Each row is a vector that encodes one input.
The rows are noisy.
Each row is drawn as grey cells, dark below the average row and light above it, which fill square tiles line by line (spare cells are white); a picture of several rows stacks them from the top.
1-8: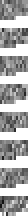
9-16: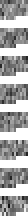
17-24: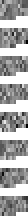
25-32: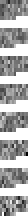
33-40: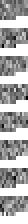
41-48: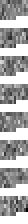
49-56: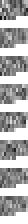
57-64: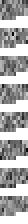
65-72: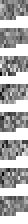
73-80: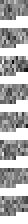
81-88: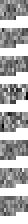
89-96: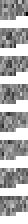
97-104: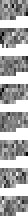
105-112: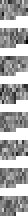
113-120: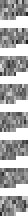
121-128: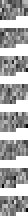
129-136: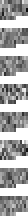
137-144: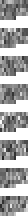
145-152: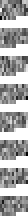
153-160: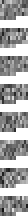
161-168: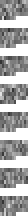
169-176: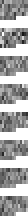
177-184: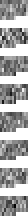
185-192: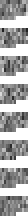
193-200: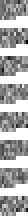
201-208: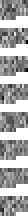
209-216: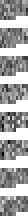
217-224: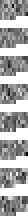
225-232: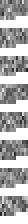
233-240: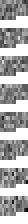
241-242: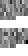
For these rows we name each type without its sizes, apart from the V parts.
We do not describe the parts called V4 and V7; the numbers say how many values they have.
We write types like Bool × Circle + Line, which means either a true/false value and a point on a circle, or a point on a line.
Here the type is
(Bool × Bool × Bool + V7) × V4 + Line + List(Circle).
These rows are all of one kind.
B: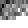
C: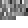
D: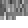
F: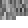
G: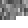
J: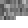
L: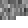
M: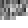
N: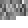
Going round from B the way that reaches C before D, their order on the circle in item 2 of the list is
B, M, C, F, L, D, J, N, G.
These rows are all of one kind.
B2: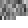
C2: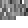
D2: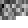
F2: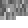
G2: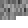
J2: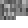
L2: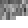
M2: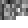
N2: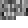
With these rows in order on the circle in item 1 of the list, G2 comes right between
B2 and L2.
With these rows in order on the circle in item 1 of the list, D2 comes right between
J2 and M2.
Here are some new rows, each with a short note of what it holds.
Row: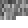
a list of two items
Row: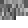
a value of V4 and a value of V7
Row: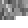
a list of one item
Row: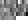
a point on a line
